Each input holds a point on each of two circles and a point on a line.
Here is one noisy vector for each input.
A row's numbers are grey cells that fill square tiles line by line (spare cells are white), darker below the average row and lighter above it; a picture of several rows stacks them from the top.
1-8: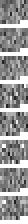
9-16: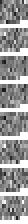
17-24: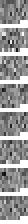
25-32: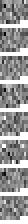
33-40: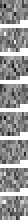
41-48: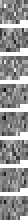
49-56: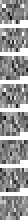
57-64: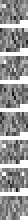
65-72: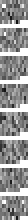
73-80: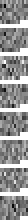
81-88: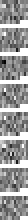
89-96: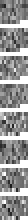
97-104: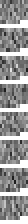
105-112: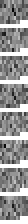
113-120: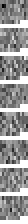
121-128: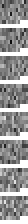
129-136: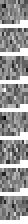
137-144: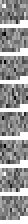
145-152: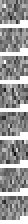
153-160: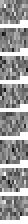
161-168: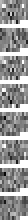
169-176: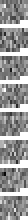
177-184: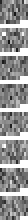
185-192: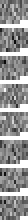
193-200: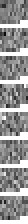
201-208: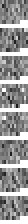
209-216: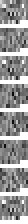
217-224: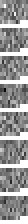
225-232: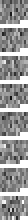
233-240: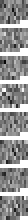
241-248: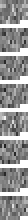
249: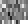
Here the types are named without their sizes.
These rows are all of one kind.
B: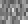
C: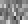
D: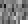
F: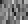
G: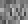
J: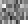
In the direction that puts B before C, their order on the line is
F, D, G, B, C, J.
